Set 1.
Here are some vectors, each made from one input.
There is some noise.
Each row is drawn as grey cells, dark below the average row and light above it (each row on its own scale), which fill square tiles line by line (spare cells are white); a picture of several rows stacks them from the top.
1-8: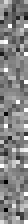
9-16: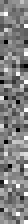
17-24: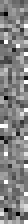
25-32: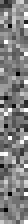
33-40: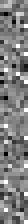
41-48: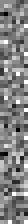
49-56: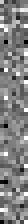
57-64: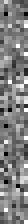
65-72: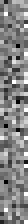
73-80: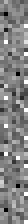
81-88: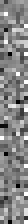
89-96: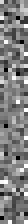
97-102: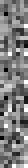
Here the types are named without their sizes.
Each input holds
either a fixed value, or four true/false values.
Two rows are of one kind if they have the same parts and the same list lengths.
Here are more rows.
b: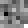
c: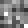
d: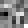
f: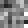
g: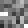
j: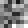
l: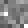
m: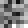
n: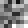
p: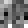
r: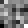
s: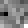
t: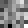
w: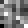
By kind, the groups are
b, c, d, f, g, l, p, r, s, t, w
j, m, n

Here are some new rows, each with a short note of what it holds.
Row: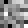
four true/false values
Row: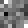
four true/false values
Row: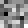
four true/false values
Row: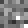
four true/false values
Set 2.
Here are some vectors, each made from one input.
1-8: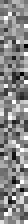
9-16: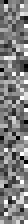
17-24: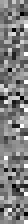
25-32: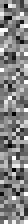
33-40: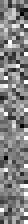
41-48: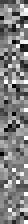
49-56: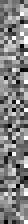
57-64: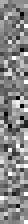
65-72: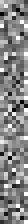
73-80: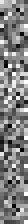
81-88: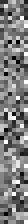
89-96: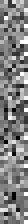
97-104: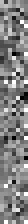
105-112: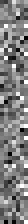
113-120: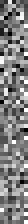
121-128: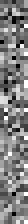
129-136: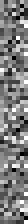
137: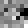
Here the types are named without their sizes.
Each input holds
four true/false values.
